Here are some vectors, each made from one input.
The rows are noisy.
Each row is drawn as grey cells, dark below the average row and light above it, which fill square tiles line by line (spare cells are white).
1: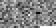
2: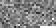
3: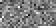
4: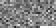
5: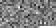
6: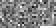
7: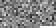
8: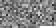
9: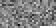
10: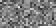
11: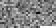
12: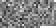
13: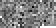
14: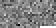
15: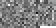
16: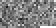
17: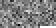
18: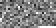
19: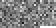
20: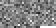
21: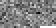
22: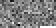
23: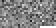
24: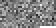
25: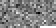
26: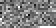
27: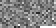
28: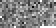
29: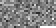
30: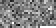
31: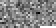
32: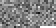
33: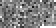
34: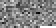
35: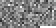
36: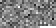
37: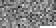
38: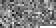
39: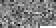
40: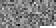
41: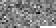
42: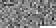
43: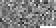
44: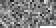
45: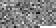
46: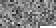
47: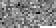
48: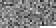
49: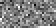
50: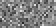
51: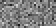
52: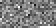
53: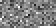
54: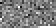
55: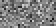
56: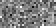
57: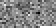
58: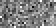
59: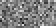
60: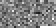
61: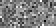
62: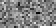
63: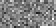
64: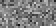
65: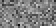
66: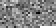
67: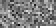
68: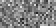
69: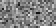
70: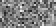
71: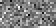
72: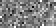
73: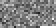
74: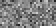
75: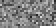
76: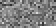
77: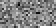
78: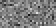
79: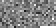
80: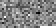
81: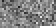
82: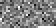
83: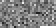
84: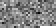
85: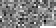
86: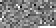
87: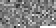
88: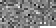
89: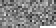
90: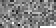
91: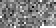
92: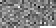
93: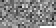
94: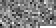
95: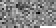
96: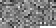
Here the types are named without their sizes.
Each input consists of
either a point on a line, or a node of a tree.
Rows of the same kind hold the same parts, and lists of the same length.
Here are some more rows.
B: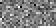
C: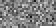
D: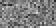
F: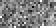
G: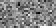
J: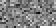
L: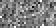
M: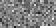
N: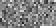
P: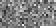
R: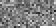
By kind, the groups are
B, C, D
F, G, J, L, M, N, P, R

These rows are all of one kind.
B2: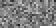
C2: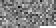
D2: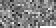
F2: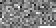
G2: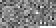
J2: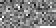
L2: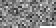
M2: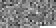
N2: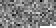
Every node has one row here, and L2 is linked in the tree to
C2.
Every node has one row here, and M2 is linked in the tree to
B2 and G2.
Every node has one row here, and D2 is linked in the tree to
N2.
